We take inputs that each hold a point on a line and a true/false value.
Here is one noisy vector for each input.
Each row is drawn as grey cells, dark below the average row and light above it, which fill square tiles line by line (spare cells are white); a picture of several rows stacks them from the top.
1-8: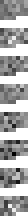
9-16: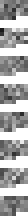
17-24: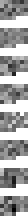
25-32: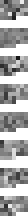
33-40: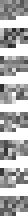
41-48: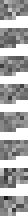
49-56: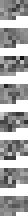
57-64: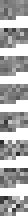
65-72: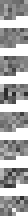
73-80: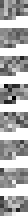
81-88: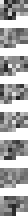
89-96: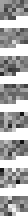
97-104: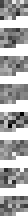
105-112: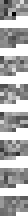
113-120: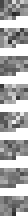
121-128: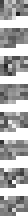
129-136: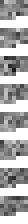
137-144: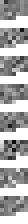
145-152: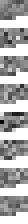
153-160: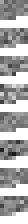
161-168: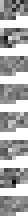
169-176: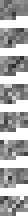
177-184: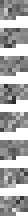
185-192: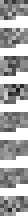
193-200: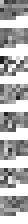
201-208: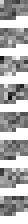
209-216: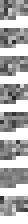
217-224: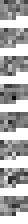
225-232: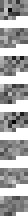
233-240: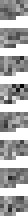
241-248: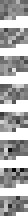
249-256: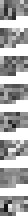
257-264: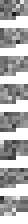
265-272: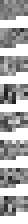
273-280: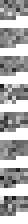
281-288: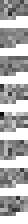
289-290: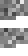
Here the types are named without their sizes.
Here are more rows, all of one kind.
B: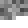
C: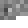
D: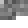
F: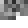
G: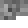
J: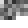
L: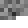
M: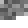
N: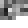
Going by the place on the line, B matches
M and N.
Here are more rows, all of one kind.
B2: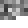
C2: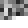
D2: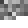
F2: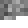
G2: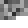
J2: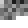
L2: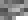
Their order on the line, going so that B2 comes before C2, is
D2, F2, B2, L2, J2, C2, G2.
